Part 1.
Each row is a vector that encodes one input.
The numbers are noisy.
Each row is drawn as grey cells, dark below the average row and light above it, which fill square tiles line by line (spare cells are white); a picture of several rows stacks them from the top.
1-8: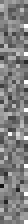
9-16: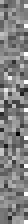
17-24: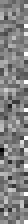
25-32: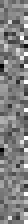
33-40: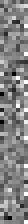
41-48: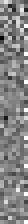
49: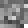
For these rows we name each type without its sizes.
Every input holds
a list of points on a line.
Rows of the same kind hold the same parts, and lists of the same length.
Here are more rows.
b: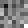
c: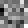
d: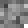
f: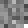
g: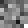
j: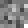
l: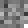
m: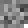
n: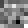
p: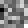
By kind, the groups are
b, d, g, j, l, n
c, p
f, m

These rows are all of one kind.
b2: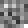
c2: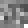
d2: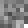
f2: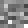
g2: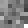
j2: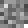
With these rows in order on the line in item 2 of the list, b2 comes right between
g2 and j2.
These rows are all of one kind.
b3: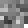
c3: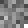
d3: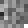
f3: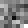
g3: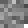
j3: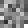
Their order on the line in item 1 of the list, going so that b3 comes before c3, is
b3, f3, g3, c3, d3, j3.
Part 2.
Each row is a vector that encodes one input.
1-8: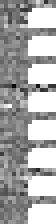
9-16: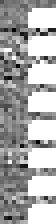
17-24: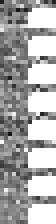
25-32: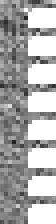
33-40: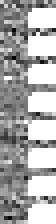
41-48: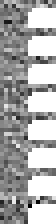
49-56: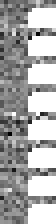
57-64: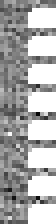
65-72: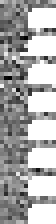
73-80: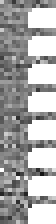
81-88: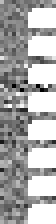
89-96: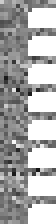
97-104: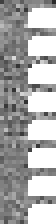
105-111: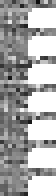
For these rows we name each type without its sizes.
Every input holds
either a label, or a node of a tree.
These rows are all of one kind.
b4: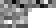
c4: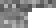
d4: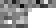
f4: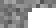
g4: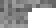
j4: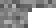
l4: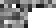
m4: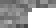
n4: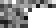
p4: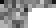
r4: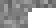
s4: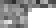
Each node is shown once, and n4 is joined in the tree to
l4.
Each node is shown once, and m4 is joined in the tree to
l4 and p4.
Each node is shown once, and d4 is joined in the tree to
b4.
